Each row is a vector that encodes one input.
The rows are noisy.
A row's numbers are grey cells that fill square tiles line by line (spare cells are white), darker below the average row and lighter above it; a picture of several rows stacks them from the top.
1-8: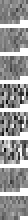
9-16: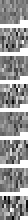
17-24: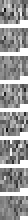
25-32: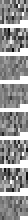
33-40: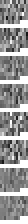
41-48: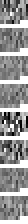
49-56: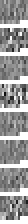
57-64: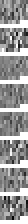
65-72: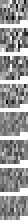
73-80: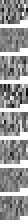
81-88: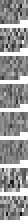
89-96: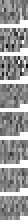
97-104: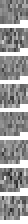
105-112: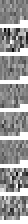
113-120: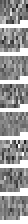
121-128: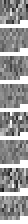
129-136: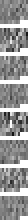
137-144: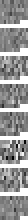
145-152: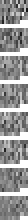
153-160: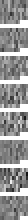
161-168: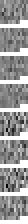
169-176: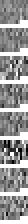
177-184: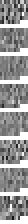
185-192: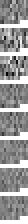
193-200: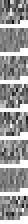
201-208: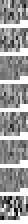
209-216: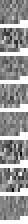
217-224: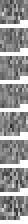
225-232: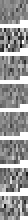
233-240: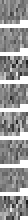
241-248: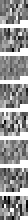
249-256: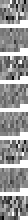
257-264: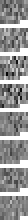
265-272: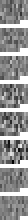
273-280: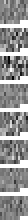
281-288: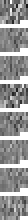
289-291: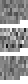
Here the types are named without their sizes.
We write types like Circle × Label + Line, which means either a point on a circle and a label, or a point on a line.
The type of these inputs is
Bool × Bool × Bool × Bool × Bool + Label × Label + Line.
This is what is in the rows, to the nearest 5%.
About 10% of them hold two labels. About 15% of them hold a point on a line. The rest hold five true/false values.
